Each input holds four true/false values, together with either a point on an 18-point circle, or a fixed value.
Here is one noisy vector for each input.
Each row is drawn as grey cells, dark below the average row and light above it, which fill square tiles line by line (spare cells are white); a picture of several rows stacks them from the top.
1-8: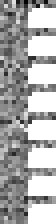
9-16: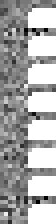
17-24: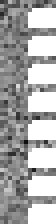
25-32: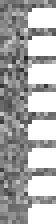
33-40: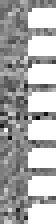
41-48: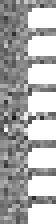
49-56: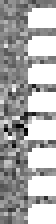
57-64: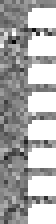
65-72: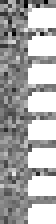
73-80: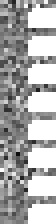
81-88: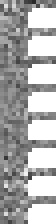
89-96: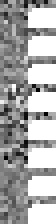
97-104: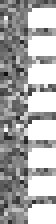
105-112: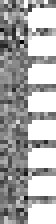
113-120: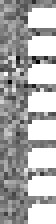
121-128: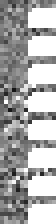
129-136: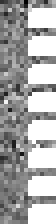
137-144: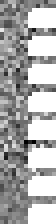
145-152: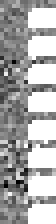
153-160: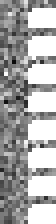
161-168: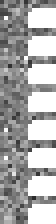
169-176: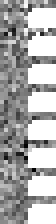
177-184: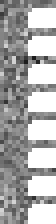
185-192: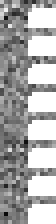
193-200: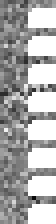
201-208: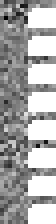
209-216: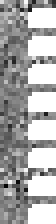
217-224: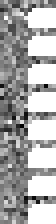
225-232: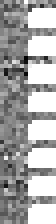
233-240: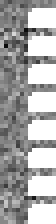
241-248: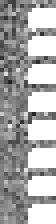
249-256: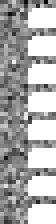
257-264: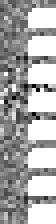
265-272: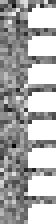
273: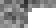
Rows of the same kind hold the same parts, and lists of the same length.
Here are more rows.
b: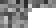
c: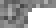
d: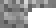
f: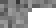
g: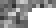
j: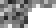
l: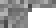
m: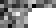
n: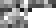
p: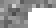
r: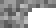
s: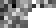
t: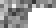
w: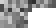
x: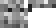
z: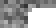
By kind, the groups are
b, c, f, g, j, m, n, s, w, z
d, l, p, r, t, x

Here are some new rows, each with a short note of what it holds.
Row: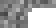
a point on an 18-point circle and four true/false values
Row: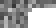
a point on an 18-point circle and four true/false values
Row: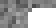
a point on an 18-point circle and four true/false values
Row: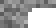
four true/false values
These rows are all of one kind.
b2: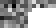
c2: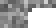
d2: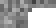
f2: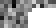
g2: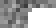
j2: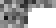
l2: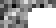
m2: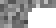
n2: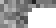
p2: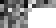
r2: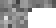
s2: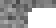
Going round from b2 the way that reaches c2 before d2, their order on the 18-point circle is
b2, g2, p2, c2, j2, m2, d2, l2, n2, f2, r2, s2.
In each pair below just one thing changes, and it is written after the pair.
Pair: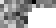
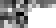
one of the four true/false values
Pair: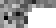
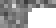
the place on the 18-point circle
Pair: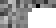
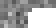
the place on the 18-point circle
